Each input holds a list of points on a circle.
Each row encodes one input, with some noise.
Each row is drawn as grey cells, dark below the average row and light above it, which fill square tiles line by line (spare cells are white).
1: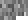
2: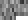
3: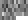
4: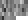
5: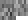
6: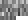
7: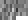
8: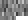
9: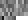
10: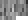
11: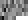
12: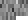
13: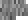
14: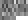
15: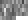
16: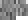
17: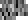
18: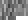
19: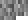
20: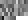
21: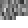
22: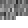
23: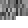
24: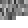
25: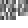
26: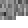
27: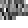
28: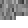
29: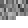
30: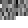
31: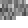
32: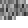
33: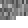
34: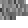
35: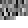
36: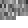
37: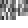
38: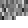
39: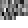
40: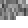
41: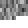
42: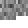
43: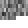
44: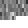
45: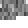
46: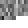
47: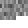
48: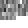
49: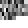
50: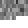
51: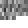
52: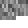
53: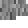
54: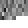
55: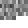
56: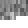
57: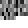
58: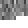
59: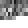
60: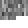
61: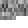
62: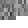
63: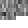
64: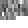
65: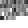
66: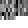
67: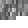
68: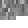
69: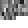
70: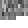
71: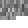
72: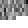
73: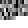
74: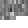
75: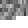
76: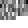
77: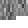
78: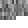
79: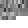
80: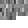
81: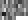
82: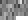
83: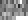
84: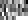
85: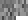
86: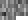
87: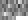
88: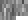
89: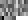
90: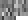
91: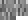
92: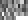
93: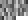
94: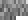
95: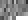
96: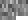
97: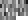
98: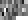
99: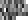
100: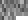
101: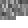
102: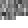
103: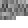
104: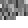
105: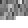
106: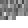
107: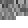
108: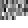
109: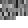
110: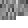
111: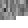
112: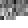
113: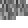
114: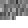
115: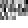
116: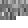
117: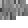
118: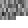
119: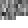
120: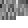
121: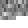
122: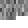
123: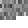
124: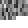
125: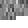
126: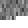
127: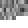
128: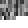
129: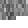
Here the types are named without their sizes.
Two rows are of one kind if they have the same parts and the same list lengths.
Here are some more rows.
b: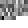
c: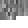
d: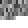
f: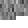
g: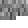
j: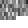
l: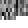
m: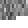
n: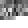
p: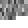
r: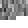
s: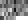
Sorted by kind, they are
b, f, g, j, m, p
c, d, l, r
n, s

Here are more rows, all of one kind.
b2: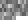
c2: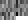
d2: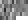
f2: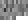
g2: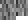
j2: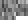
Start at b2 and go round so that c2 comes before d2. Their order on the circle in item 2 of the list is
b2, j2, c2, g2, d2, f2.
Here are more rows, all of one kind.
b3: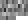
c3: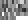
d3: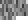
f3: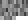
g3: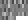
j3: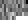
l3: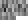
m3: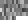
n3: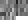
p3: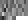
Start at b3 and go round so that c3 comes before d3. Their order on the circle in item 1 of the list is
b3, l3, c3, d3, p3, m3, n3, j3, f3, g3.
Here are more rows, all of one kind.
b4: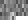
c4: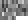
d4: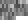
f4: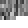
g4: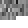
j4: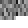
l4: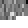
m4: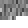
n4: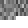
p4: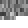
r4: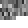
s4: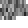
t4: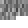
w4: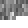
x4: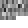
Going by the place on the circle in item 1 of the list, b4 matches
f4, l4, p4 and w4.
